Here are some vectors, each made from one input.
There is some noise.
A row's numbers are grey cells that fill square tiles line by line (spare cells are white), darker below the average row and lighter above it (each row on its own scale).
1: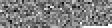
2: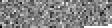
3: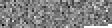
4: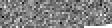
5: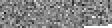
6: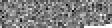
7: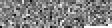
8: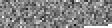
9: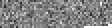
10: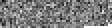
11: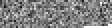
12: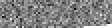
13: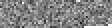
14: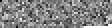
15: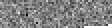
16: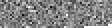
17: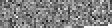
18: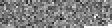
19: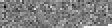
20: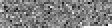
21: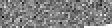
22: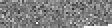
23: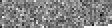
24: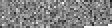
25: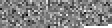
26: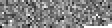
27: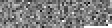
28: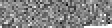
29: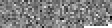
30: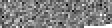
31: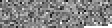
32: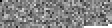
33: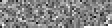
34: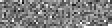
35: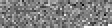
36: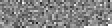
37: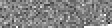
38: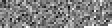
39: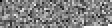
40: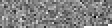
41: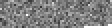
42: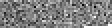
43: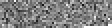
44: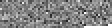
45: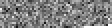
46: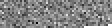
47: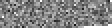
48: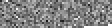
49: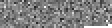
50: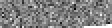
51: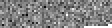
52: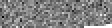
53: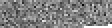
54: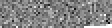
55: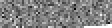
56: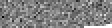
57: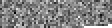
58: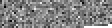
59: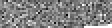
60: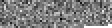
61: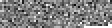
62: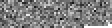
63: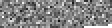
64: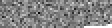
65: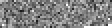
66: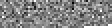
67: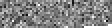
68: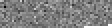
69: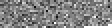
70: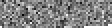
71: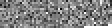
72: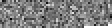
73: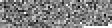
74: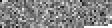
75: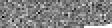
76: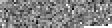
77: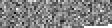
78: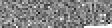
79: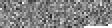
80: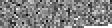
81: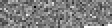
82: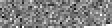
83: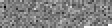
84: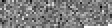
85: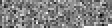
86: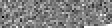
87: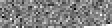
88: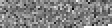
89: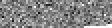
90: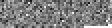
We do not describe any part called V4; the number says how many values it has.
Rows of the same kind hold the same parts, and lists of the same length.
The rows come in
3 kinds.
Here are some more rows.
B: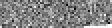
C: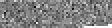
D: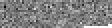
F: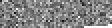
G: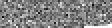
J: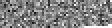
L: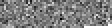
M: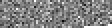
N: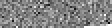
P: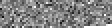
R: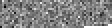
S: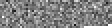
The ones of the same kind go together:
B, G, N, P
C, F, L, M
D, J, R, S

